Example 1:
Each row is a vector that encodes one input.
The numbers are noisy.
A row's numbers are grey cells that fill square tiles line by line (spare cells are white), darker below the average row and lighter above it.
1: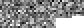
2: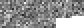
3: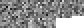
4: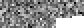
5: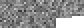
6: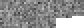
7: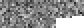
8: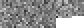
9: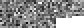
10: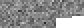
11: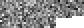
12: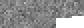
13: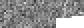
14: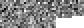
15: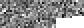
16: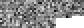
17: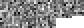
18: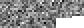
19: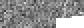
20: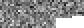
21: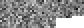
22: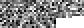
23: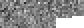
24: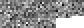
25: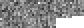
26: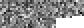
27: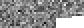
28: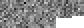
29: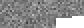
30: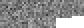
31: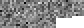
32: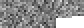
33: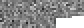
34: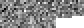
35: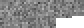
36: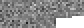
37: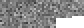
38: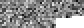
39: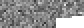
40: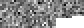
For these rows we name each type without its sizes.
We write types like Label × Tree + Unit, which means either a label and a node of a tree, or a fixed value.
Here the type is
Line.
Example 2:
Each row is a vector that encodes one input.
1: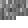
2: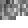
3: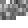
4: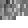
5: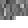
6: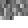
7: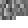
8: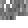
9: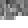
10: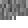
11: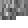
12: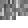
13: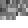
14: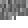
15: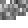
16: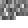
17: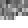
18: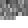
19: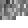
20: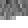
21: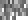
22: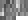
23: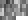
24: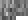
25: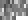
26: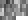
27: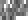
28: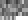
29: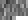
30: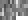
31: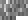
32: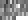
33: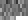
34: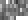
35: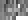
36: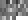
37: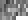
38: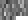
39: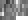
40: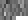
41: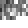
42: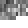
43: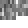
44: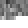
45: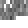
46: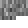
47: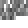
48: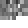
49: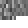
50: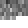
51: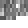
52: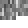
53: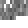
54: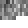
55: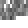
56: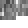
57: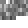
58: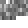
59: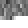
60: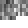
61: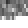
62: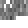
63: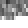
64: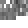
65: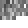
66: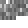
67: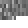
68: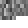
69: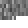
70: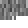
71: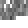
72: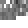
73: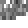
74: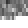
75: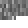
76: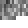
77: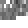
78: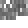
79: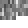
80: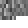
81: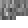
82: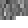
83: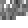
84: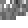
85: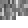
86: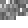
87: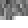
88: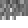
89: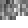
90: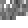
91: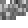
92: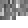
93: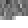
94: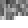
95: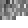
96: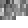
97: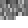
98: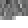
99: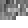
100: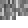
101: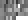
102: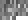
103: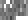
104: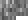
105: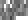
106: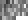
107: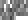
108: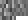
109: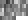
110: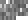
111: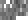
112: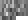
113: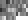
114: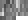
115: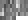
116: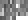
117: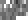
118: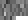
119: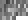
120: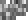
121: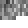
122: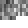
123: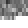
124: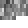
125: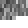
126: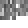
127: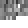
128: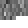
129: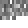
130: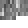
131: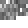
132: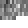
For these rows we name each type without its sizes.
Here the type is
Line.
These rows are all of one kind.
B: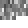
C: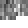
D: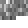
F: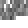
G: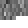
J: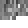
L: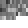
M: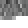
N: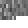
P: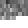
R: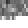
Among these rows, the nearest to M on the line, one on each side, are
G and P.
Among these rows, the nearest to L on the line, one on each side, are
J and R.
